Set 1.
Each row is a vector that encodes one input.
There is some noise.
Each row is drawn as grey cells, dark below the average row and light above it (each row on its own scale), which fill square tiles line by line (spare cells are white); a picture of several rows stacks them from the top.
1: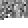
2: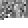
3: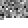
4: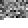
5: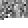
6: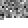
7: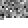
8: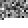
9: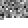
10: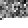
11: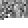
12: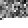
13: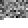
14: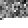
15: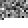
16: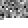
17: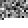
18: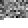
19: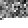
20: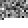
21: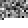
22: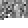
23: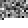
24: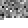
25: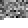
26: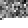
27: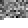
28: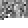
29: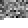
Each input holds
one of 5 labels.
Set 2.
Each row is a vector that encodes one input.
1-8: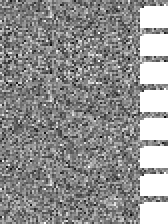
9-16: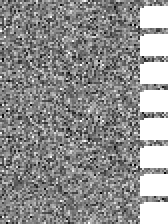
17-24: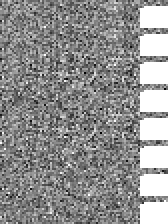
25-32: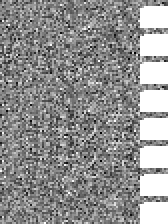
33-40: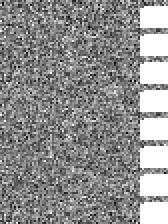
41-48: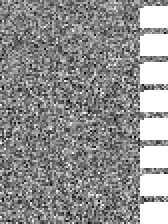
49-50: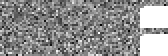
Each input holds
a point on a 9-point line.
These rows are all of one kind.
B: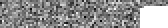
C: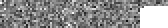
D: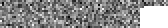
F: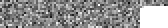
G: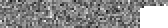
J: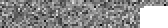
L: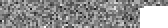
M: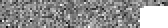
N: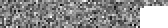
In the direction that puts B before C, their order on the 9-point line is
B, L, M, F, J, C, N, G, D.
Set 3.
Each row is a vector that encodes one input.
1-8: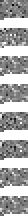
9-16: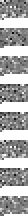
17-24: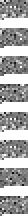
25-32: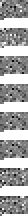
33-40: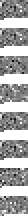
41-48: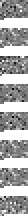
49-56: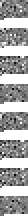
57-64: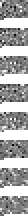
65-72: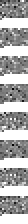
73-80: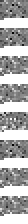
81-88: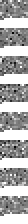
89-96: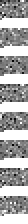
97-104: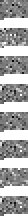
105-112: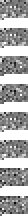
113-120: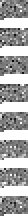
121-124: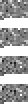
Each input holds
one of 5 labels.
